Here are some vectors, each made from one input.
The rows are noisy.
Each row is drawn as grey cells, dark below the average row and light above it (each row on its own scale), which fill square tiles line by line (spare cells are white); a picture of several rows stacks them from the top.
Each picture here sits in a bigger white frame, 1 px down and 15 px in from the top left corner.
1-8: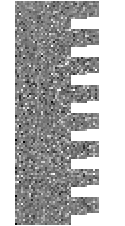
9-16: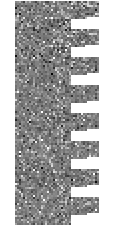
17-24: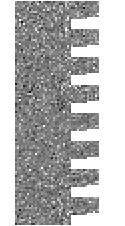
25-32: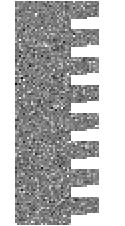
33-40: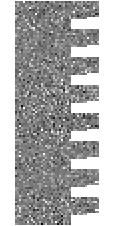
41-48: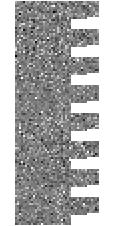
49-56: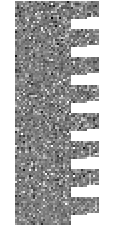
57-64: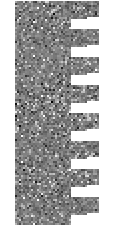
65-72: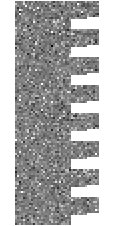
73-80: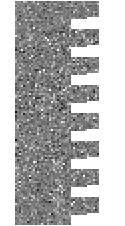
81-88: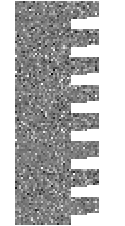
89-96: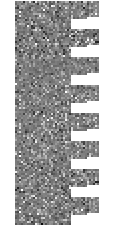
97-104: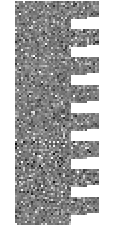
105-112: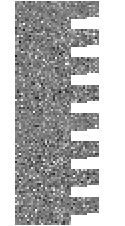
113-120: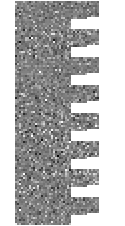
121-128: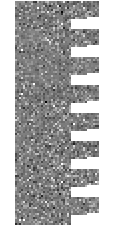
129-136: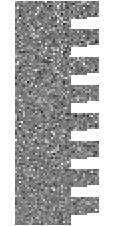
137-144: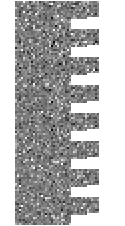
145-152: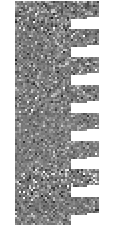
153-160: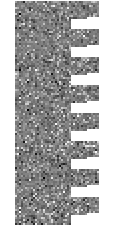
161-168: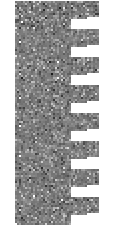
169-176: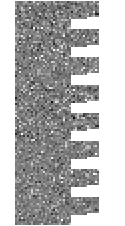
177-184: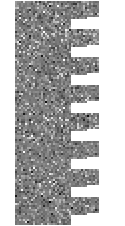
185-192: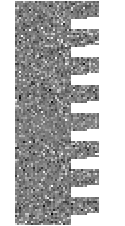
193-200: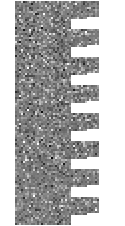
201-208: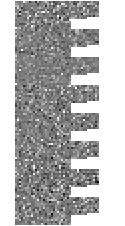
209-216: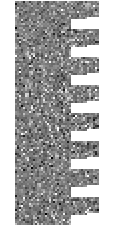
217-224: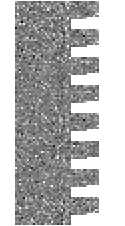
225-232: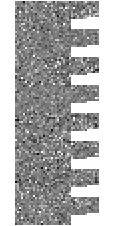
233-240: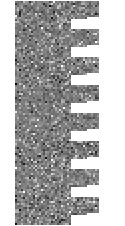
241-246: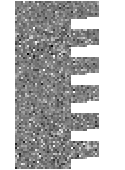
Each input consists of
a node of a 16-node tree, together with either a node of a 16-node tree, or four true/false values.
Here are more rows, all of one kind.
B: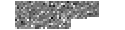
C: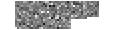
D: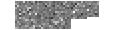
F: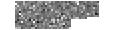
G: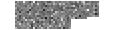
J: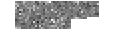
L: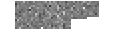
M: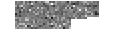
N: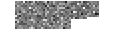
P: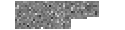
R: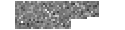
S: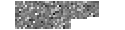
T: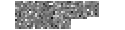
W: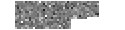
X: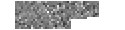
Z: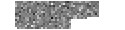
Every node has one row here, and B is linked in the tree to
C and Z.
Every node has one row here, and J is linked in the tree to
F, S and Z.
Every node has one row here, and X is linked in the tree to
R.
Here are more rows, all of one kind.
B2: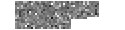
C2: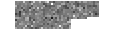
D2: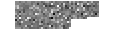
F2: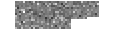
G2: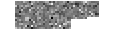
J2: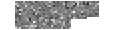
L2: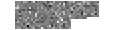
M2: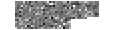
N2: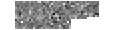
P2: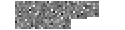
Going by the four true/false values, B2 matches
C2, G2, M2 and N2.
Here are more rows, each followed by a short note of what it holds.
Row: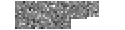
a node of each of two 16-node trees
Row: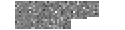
a node of a 16-node tree and four true/false values
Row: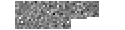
a node of a 16-node tree and four true/false values
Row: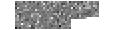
a node of each of two 16-node trees
